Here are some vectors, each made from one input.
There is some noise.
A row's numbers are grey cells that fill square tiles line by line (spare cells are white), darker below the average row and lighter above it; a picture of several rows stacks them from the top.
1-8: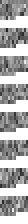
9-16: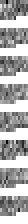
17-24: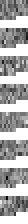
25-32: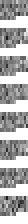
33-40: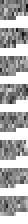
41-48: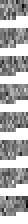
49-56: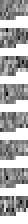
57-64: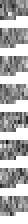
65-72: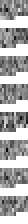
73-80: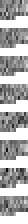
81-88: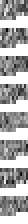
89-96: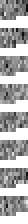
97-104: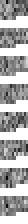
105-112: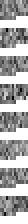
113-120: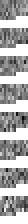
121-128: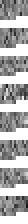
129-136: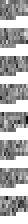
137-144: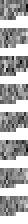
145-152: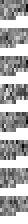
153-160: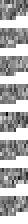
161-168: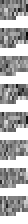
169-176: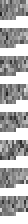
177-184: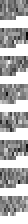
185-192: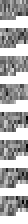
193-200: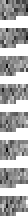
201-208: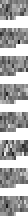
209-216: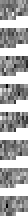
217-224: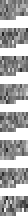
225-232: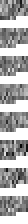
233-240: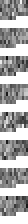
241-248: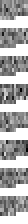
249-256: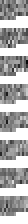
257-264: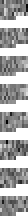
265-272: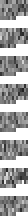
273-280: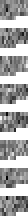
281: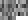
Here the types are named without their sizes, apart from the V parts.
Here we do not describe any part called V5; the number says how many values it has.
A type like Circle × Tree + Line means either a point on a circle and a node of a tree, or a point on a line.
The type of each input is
Label + (Line + V5) × Tree.
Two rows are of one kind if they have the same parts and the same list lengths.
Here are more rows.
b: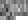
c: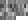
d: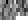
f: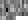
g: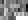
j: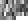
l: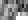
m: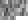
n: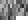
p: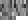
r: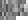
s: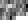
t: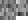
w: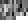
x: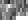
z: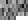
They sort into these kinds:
b, f, m, r
c, p, t
d, g, j, l, n, s, w, x, z

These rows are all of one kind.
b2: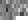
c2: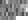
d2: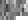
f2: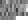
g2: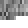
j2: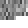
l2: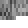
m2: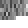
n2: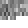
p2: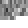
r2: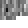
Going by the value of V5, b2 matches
c2, d2, f2 and m2.
